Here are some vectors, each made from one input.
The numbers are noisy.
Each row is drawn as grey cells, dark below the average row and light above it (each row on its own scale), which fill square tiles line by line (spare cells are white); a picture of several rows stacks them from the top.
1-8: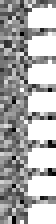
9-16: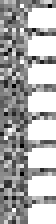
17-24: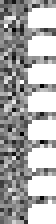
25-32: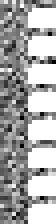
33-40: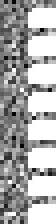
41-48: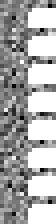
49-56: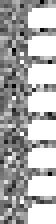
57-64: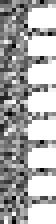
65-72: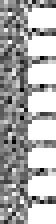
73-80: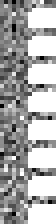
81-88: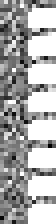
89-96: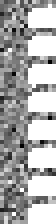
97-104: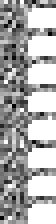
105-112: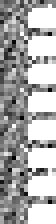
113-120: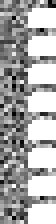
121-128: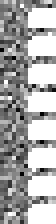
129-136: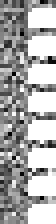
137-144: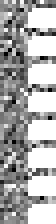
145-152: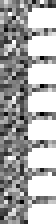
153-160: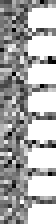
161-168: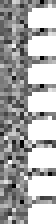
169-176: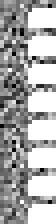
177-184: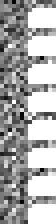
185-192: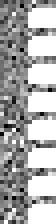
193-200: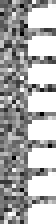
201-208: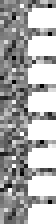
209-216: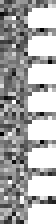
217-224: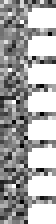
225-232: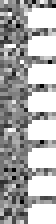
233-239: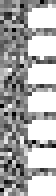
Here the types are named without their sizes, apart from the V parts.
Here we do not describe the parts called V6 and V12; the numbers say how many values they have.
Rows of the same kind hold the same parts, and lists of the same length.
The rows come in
2 kinds.
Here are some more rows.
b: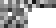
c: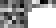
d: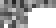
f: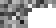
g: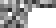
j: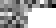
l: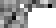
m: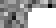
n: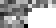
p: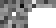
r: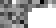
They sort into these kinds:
b, g, j, l, m
c, d, f, n, p, r

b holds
a label and a true/false value.
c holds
a value of V6 and a value of V12.
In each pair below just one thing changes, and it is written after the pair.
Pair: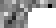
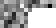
the label
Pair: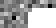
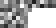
the true/false value
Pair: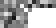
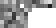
the label
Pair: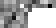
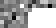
the label
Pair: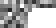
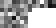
the label
